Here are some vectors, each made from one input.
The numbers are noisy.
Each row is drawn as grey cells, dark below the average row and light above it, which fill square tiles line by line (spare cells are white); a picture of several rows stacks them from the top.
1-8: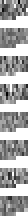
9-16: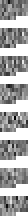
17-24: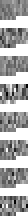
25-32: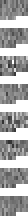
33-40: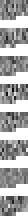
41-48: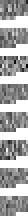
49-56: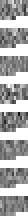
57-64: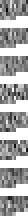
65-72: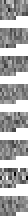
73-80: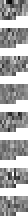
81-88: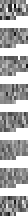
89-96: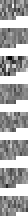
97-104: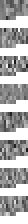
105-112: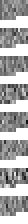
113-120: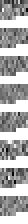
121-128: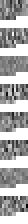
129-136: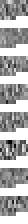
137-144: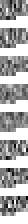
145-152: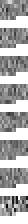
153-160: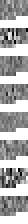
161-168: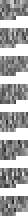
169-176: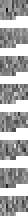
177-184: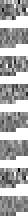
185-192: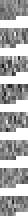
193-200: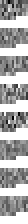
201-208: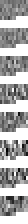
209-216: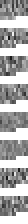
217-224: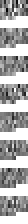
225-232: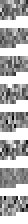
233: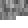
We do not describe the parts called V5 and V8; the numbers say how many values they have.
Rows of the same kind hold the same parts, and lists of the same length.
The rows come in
3 kinds.
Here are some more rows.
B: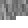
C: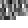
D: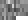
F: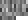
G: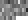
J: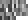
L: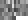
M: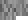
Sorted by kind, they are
B, D
C
F, G, J, L, M

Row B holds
a point on an 11-point circle and a value of V5.
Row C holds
a point on a 9-point line.
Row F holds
a value of V5 and a value of V8.
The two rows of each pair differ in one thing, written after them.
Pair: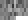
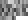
the value of V8
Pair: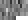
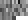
the value of V8
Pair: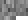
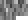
the value of V5
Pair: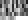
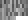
the value of V8
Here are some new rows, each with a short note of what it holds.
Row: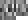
a value of V5 and a value of V8
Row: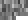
a point on a 9-point line
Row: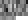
a point on a 9-point line
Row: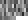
a point on a 9-point line
